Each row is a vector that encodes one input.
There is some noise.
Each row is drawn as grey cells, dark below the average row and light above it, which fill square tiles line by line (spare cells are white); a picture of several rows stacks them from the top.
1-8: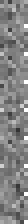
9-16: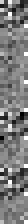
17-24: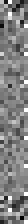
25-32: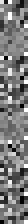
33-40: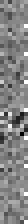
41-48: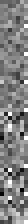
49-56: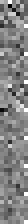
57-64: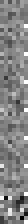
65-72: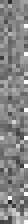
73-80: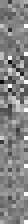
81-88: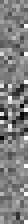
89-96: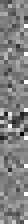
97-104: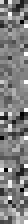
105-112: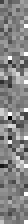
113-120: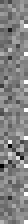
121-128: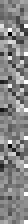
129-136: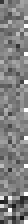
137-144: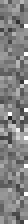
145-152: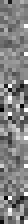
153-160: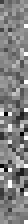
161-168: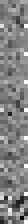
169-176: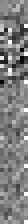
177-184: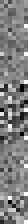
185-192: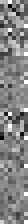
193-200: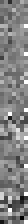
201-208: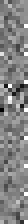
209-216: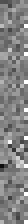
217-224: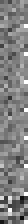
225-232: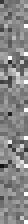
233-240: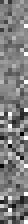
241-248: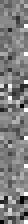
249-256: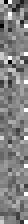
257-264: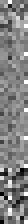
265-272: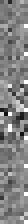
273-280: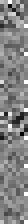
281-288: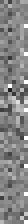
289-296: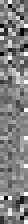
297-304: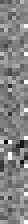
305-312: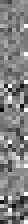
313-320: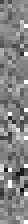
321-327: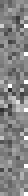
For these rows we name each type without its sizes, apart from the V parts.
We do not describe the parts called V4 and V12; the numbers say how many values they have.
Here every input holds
either a point on a circle, or a point on a line, or four true/false values, a value of V4 and a value of V12.
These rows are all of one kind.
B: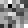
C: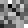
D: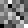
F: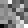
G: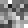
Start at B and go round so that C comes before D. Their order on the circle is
B, C, D, F, G.
